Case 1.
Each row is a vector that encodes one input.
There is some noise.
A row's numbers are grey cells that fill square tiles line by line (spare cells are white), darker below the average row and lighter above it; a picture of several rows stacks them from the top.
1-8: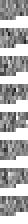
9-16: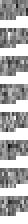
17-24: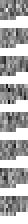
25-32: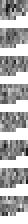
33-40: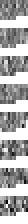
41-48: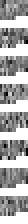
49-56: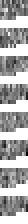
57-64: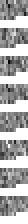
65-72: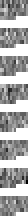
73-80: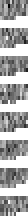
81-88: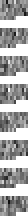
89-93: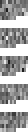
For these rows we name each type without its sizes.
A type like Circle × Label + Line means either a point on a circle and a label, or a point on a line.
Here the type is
Bool × Bool × Bool.
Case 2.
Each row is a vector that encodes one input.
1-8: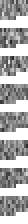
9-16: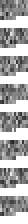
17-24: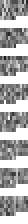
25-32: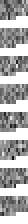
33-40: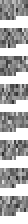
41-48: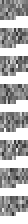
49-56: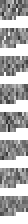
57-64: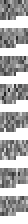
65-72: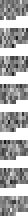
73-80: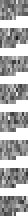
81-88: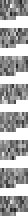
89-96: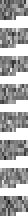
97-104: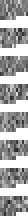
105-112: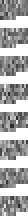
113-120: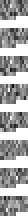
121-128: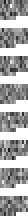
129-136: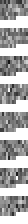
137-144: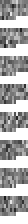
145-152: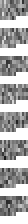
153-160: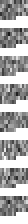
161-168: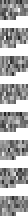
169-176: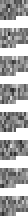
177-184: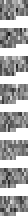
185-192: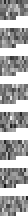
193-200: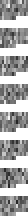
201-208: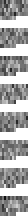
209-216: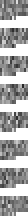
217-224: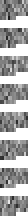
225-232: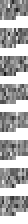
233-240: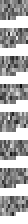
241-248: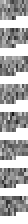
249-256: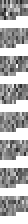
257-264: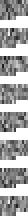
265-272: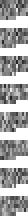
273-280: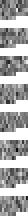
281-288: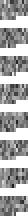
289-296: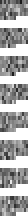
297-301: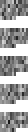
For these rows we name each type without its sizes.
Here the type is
Line.
